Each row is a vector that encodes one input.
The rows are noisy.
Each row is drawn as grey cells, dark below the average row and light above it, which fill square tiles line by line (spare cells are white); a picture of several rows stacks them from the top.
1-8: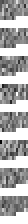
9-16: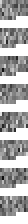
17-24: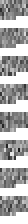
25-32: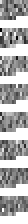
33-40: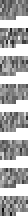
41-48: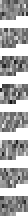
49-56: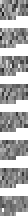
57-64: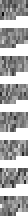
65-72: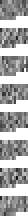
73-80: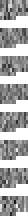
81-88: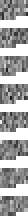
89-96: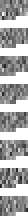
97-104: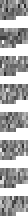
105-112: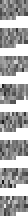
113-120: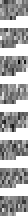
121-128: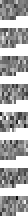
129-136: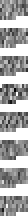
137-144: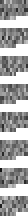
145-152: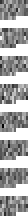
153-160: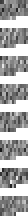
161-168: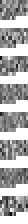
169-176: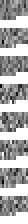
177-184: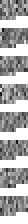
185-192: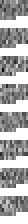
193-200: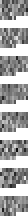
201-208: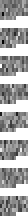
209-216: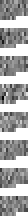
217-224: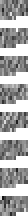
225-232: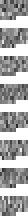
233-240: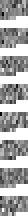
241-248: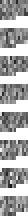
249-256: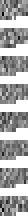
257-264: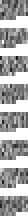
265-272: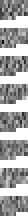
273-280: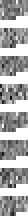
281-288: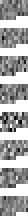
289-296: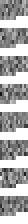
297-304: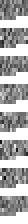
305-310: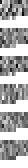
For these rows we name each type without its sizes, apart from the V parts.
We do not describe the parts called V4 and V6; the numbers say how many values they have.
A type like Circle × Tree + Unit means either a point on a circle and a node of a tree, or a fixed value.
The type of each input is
(Bool × V6 + V4) × Circle × Circle × (Circle + Unit).
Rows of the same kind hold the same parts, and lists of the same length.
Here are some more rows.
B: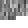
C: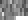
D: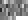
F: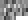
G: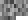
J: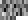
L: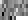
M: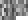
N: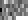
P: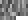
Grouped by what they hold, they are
B, C
D, N
F, G, J, M
L, P

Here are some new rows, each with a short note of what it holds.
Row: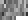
a point on each of three circles and a value of V4
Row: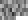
a point on each of two circles, a true/false value and a value of V6
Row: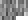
a point on each of three circles, a true/false value and a value of V6
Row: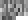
a point on each of three circles, a true/false value and a value of V6
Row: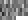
a point on each of two circles and a value of V4
